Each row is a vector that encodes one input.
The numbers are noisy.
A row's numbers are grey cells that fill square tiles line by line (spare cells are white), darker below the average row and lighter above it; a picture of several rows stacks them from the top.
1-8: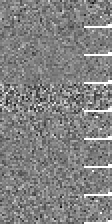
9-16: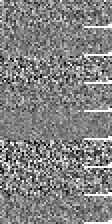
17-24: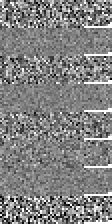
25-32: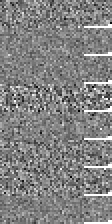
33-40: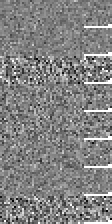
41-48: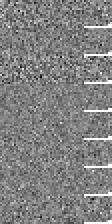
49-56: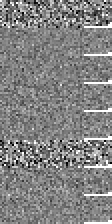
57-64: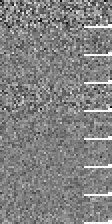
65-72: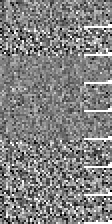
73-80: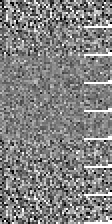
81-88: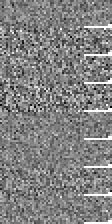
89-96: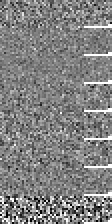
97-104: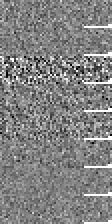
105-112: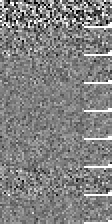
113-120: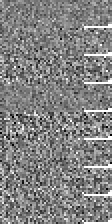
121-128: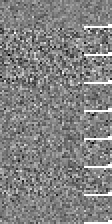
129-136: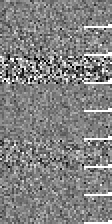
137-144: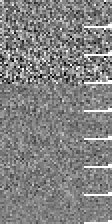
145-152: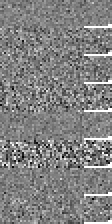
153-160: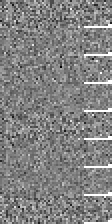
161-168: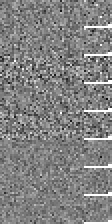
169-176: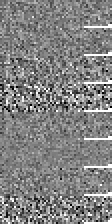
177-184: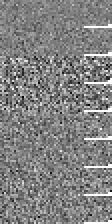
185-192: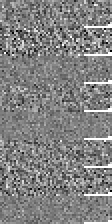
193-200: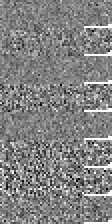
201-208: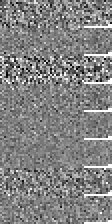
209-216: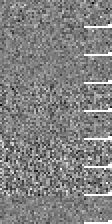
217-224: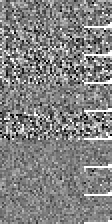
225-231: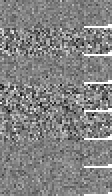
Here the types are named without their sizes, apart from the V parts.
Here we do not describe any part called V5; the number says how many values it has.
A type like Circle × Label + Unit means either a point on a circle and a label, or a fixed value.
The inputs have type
Line × List(Bool × V5).
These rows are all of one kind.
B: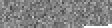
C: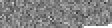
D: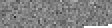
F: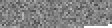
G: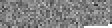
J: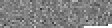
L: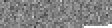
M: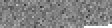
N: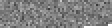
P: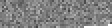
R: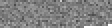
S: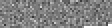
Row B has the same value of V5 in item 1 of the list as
C, J and N.
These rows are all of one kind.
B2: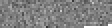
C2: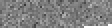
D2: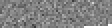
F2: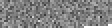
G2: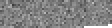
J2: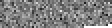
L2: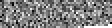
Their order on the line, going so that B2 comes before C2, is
J2, L2, B2, G2, D2, C2, F2.
